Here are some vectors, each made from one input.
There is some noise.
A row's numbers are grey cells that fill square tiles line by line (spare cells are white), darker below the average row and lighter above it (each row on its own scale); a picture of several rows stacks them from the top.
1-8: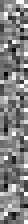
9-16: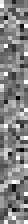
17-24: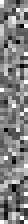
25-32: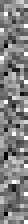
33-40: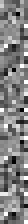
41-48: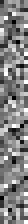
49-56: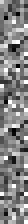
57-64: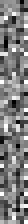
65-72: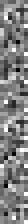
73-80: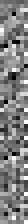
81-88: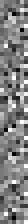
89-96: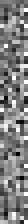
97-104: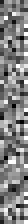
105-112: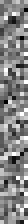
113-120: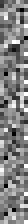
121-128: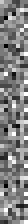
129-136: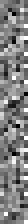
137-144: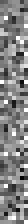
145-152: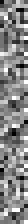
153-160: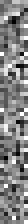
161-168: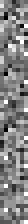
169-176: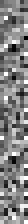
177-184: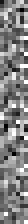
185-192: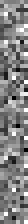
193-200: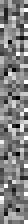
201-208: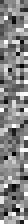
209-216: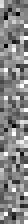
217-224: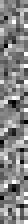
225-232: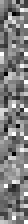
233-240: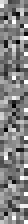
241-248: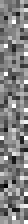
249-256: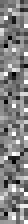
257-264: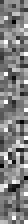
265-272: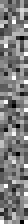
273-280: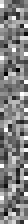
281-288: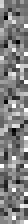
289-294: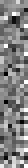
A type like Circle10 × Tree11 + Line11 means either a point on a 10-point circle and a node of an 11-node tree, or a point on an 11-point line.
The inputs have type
Bool × (Circle8 + Unit) × Line4 + List2(Line6).
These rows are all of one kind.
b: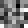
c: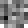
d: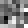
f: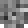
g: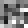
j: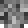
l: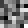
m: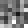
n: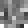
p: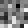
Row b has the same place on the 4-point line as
c, f and l.
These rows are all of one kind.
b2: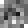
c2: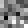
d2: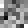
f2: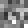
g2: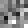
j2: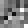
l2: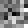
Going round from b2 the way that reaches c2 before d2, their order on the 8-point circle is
b2, f2, g2, c2, l2, j2, d2.
